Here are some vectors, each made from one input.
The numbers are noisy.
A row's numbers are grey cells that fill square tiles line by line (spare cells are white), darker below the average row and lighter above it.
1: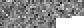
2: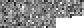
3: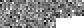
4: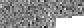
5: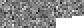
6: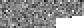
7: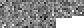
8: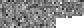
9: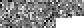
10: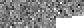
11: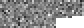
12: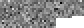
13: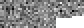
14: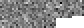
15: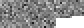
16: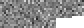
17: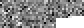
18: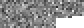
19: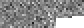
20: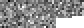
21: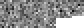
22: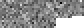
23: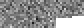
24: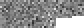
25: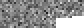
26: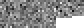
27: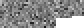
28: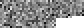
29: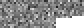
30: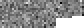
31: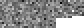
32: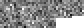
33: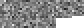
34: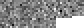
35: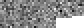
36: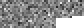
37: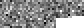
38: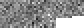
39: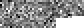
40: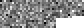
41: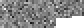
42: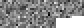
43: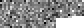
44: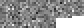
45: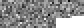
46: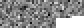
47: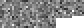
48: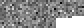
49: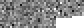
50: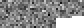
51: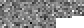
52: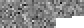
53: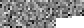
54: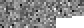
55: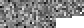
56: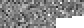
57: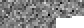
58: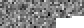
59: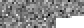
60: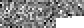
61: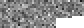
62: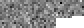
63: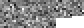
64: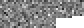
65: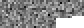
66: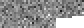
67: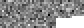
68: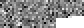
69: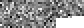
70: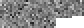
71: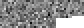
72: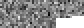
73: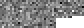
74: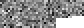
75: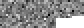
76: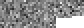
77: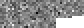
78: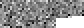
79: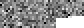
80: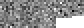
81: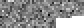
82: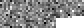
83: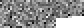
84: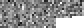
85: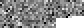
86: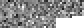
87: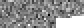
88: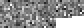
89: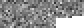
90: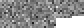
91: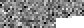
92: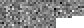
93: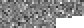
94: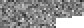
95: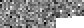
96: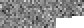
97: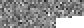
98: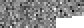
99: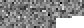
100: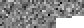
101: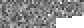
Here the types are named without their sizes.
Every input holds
a point on a line, together with either a point on a circle, or a fixed value, or a label and a true/false value.
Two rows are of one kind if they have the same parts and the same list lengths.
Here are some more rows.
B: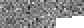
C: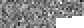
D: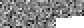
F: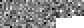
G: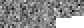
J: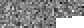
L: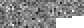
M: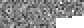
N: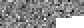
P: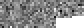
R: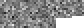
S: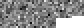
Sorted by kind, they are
B, C, G, M, P
D, F
J, L, N, R, S

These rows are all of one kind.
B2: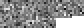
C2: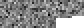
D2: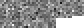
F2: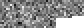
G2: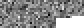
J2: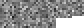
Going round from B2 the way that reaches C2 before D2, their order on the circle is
B2, G2, C2, F2, D2, J2.
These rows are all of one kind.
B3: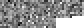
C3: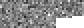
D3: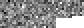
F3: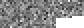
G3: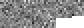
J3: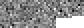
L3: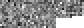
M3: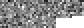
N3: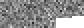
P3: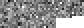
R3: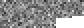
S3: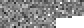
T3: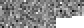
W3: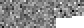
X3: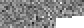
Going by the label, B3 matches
G3, L3, T3 and W3.
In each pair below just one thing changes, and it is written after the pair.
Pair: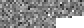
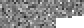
the true/false value
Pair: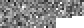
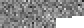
the place on the line
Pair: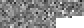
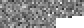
the true/false value
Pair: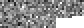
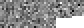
the place on the line
